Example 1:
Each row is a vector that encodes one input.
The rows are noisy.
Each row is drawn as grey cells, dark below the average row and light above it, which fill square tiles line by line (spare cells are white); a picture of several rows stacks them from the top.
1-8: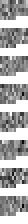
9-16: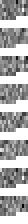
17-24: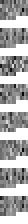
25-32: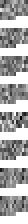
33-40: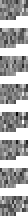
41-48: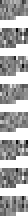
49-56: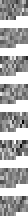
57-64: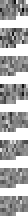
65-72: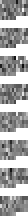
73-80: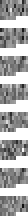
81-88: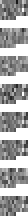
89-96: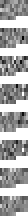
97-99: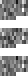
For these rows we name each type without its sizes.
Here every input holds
either a point on a line, or a node of a tree and a true/false value.
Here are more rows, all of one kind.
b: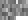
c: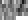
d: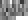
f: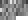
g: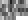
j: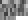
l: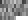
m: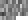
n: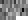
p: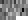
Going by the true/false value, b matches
g, m, n and p.
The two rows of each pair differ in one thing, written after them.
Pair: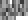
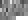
the node of the tree
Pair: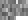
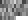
the true/false value
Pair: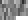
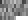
the node of the tree
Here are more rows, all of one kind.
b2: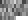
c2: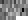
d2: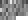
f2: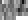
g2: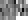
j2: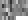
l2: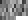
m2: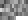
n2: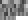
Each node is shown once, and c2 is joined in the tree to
l2.
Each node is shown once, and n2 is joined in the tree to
j2.
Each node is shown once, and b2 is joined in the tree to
j2, l2 and m2.
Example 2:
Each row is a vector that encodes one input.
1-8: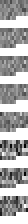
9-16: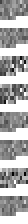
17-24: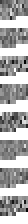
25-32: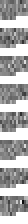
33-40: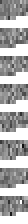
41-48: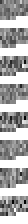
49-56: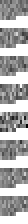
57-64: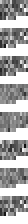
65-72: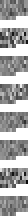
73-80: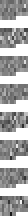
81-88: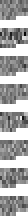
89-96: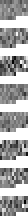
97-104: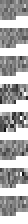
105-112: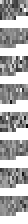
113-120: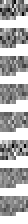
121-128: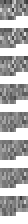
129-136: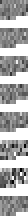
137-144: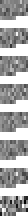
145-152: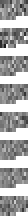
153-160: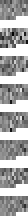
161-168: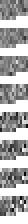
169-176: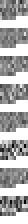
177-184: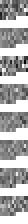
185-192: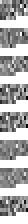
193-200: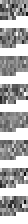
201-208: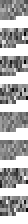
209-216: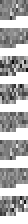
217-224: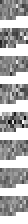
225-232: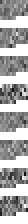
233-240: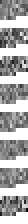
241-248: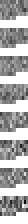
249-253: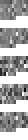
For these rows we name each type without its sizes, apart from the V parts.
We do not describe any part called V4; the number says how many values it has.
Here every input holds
either a point on a circle and a value of V4, or a node of a tree.
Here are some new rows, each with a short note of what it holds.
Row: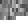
a point on a circle and a value of V4
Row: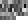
a node of a tree
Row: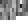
a point on a circle and a value of V4
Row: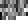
a node of a tree
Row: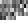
a node of a tree
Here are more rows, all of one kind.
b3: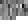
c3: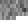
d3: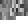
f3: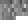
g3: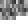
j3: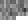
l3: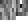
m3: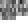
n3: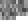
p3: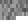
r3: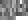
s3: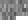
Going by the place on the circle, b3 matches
d3, g3, j3 and l3.
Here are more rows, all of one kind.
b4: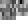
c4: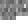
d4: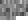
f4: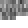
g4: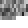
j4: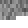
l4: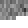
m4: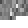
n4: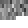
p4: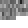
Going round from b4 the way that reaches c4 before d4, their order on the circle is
b4, g4, c4, m4, f4, d4, n4, l4, j4, p4.
